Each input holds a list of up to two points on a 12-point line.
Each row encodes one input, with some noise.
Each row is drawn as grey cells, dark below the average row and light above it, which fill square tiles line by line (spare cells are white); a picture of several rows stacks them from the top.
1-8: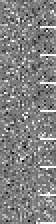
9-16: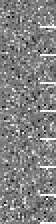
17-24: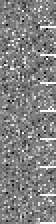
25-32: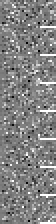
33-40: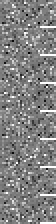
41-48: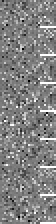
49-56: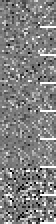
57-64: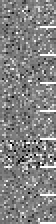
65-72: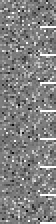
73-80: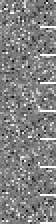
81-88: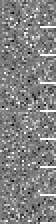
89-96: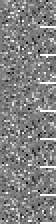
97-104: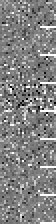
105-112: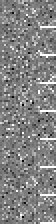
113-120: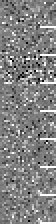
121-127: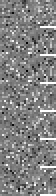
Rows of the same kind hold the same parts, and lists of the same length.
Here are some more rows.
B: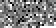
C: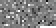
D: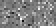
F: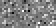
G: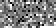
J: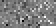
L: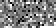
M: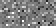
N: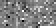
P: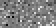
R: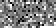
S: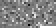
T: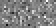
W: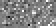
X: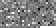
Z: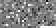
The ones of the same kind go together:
B, G, L, R
C, M, X, Z
D, F, J, N, P, S, T, W

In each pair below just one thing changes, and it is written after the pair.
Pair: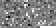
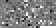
the place on the 12-point line in item 2 of the list
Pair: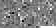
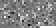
the place on the 12-point line in item 1 of the list
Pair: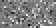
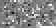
the place on the 12-point line in item 2 of the list
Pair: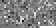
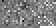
the place on the 12-point line in item 1 of the list
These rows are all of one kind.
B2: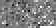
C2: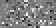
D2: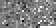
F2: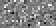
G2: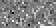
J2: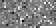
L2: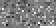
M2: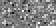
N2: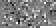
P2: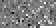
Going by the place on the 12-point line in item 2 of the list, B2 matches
C2, D2, J2 and P2.
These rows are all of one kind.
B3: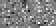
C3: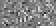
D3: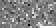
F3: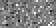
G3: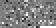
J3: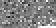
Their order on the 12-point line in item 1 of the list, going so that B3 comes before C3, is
J3, F3, B3, C3, D3, G3.
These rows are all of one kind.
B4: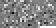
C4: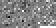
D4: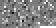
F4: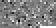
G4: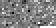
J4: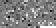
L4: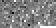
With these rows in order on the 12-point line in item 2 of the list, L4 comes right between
C4 and J4.
